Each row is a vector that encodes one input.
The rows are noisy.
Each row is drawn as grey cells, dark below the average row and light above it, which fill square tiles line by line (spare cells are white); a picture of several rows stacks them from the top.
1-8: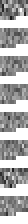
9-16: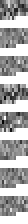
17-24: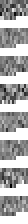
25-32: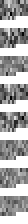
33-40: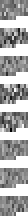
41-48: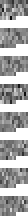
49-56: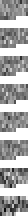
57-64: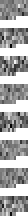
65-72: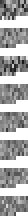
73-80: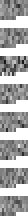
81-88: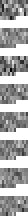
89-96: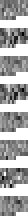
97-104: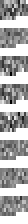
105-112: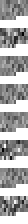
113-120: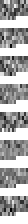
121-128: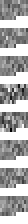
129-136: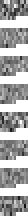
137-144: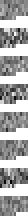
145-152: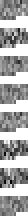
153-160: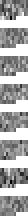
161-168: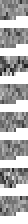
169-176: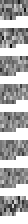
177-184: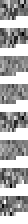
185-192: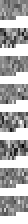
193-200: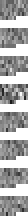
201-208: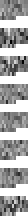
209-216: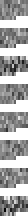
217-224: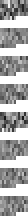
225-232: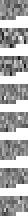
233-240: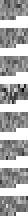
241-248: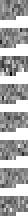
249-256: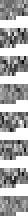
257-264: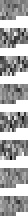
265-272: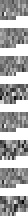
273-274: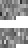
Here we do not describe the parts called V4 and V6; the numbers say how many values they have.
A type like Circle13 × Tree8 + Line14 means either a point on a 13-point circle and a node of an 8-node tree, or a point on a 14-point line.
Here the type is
(Bool × Bool × Bool + Circle9) × Circle9 + Label7 + V4 × V6.
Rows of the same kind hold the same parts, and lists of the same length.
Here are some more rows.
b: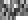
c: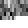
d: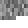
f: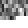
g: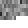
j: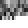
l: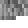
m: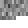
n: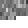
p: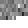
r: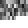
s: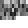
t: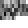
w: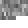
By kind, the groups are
b, c, j, r, s, t
d, l, m, p, w
f
g, n

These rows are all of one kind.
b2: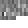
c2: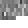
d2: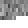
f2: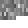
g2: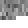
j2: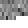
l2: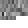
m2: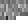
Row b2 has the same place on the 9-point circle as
f2 and m2.
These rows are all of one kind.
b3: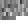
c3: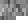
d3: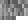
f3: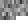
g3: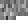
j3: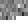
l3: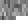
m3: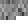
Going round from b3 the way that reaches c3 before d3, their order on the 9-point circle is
b3, f3, l3, c3, d3, m3, j3, g3.
